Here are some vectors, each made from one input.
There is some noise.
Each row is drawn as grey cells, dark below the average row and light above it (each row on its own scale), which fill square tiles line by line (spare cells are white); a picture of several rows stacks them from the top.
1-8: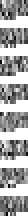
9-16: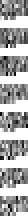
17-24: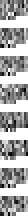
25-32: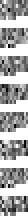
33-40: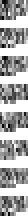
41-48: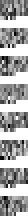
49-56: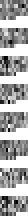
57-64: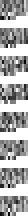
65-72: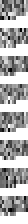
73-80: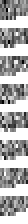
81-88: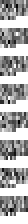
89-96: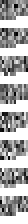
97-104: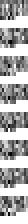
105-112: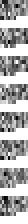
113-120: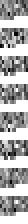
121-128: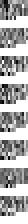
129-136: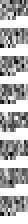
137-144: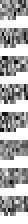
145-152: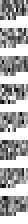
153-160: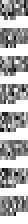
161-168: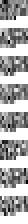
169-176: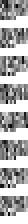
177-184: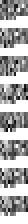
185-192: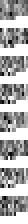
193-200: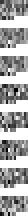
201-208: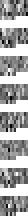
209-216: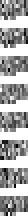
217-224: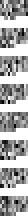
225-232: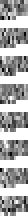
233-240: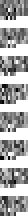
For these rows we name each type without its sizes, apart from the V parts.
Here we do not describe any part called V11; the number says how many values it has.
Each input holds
a list of items, each a true/false value and a value of V11.
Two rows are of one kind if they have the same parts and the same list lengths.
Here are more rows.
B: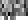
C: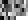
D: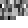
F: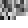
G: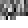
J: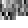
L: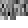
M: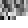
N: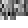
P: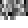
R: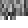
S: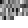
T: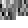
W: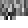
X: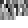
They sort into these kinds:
B, F, L, M, N, P, S, X
C, G, R, W
D, J, T

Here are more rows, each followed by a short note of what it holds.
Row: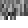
a list of one item
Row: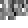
a list of two items
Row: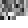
a list of two items
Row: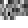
a list of two items
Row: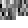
the empty list
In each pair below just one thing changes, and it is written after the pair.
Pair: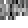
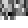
the value of V11 in item 2 of the list
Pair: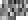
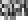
the value of V11 in item 1 of the list
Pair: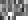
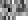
the value of V11 in item 1 of the list
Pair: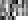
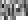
the value of V11 in item 1 of the list
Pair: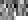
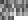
the value of V11 in item 1 of the list
